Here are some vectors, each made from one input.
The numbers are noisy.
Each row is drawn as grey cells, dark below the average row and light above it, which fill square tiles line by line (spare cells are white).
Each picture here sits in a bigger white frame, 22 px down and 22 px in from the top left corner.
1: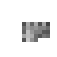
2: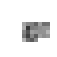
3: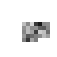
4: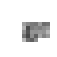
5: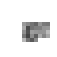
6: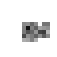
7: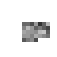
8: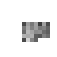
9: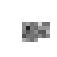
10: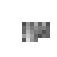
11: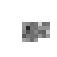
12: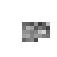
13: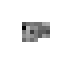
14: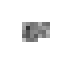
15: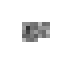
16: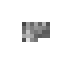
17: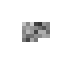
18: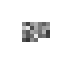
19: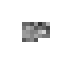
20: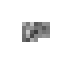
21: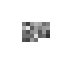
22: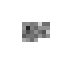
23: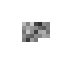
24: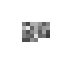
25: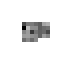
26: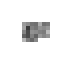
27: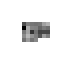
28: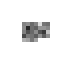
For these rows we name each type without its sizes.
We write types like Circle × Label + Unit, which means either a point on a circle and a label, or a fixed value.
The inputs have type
Label.
